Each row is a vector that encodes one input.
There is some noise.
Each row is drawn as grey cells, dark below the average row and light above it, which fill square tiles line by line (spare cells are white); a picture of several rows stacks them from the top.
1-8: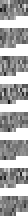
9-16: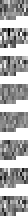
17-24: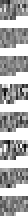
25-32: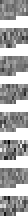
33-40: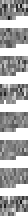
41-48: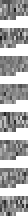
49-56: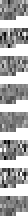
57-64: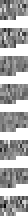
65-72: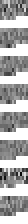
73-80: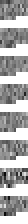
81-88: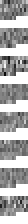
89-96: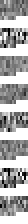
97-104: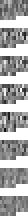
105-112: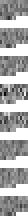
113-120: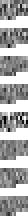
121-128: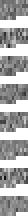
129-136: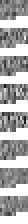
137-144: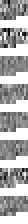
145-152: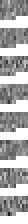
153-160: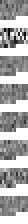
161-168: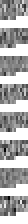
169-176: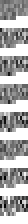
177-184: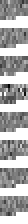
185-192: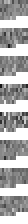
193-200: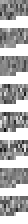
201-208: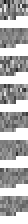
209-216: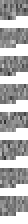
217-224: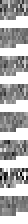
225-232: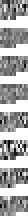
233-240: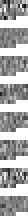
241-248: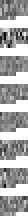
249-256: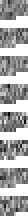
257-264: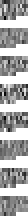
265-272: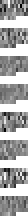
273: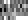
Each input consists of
a list of up to two items, each one of 11 labels and a point on an 11-point line.
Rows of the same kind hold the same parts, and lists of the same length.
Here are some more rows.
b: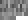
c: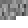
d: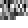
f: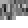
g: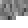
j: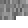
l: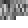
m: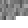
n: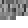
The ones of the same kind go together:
b, c, j, l, m, n
d
f, g

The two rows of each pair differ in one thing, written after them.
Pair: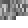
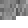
the place on the 11-point line in item 1 of the list
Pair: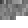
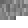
the label in item 1 of the list
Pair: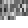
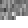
the label in item 1 of the list
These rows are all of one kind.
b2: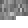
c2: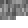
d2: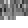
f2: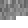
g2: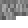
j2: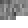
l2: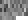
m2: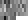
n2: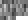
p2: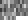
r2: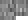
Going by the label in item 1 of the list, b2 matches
g2 and r2.
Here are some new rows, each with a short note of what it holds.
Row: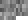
a list of two items
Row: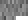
a list of two items
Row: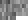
a list of two items
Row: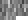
a list of two items
